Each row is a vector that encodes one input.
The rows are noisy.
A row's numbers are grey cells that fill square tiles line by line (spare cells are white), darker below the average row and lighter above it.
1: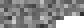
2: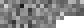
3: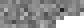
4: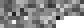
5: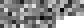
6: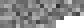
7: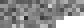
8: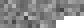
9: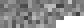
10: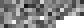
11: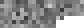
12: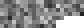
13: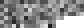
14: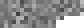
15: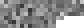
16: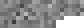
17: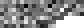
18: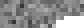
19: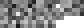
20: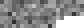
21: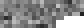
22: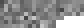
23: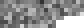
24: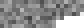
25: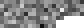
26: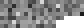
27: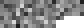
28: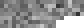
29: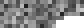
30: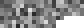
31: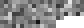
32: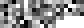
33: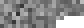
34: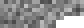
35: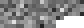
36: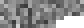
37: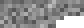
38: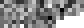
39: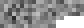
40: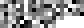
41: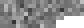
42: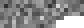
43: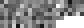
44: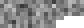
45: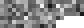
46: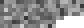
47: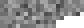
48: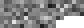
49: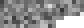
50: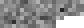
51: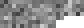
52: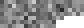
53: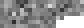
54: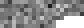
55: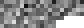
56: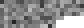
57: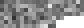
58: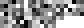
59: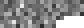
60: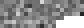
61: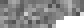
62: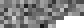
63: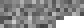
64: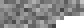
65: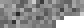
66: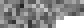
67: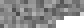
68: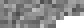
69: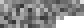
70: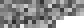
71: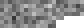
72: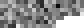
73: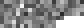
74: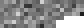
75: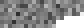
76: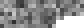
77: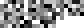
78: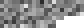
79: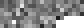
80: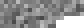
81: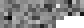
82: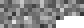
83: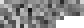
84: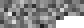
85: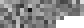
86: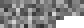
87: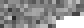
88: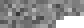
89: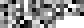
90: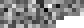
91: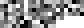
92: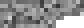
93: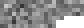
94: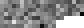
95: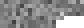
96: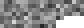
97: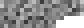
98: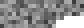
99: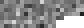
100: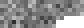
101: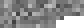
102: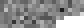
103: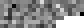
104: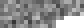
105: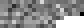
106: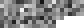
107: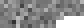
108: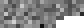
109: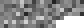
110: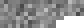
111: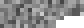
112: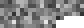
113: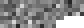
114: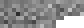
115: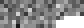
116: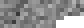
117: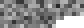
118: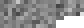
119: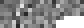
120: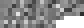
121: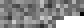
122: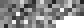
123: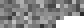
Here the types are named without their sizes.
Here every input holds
a list of items, each a point on a line and a true/false value.
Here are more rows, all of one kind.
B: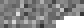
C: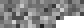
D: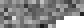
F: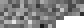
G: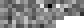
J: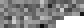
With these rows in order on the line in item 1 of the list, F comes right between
C and J.
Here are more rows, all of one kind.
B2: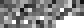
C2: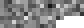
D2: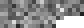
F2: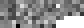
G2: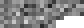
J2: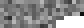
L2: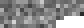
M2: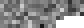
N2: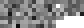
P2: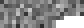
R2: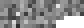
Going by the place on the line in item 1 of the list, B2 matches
N2 and P2.
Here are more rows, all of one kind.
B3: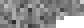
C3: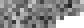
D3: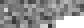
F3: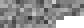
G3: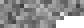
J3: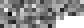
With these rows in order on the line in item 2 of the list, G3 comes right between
D3 and F3.
